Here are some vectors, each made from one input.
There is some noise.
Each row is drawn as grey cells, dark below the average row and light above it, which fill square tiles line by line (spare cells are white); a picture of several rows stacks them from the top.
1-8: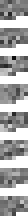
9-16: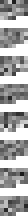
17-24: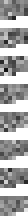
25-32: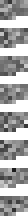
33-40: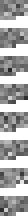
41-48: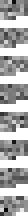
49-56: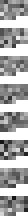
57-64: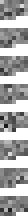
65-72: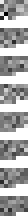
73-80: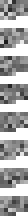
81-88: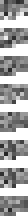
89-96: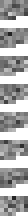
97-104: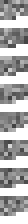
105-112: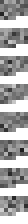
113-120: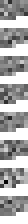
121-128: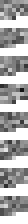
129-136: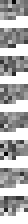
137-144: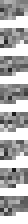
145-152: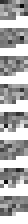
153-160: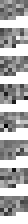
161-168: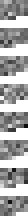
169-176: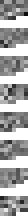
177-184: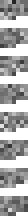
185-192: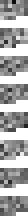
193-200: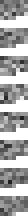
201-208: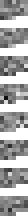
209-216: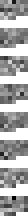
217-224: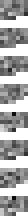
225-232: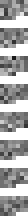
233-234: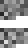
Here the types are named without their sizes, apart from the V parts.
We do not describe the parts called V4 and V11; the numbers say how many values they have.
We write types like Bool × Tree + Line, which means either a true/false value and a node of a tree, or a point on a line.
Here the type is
(Bool × Bool × Bool + V4) × V11 + Label.
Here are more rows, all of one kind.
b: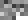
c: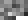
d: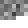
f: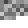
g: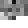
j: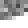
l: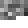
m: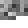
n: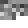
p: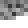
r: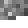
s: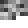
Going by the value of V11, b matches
c and m.
